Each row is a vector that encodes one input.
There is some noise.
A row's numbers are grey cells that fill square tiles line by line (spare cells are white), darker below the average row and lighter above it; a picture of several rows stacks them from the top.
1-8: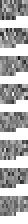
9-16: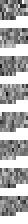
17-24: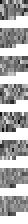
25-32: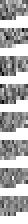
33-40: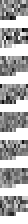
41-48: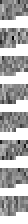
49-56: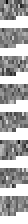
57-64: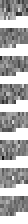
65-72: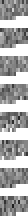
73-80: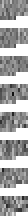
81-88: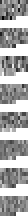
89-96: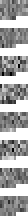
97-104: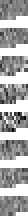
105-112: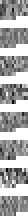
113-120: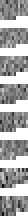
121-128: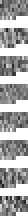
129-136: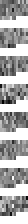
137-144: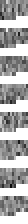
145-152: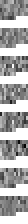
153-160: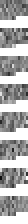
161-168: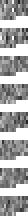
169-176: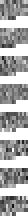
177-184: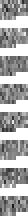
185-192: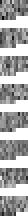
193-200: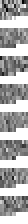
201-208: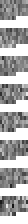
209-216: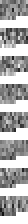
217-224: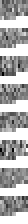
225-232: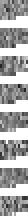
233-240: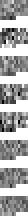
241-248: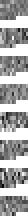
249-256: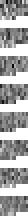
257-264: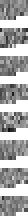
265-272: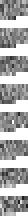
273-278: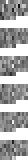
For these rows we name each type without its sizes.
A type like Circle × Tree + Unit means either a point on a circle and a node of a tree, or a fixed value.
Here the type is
(Circle + Unit) × List(Line).
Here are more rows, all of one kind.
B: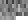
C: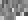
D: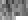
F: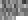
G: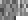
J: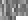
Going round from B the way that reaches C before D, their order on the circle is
B, C, F, G, J, D.
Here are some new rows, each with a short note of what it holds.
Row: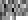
a list of one item
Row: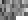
a point on a circle, together with a list of two items
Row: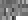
a list of two items
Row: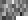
a point on a circle, together with the empty list
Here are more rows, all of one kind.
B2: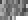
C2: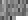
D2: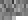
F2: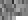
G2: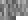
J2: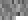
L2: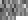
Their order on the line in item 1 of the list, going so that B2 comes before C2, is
L2, B2, D2, G2, F2, C2, J2.
